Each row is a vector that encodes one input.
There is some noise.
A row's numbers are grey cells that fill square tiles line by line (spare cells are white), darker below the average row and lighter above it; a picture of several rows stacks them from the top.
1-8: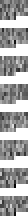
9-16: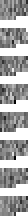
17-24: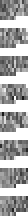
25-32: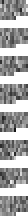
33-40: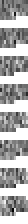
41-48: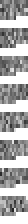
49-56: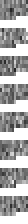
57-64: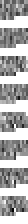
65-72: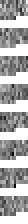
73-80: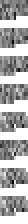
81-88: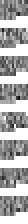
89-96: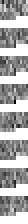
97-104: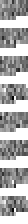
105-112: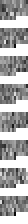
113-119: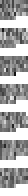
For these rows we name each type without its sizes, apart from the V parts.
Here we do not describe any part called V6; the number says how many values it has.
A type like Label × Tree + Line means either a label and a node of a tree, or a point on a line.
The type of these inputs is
(Label + Line) × List(V6).
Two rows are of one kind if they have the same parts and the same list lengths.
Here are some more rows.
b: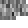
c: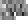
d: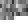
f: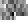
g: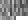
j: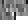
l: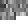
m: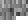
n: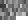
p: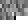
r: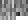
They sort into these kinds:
b
c, f
d
g, m, r
j, p
l, n

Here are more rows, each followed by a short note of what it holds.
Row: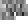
a point on a line, together with the empty list
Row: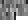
a label, together with a list of two items
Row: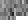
a point on a line, together with a list of two items
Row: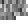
a label, together with the empty list
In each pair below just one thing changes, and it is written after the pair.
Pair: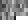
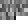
the value of V6 in item 1 of the list
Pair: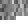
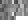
the value of V6 in item 2 of the list
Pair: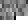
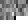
the value of V6 in item 2 of the list
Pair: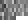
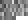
the value of V6 in item 2 of the list
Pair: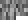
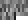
the value of V6 in item 2 of the list
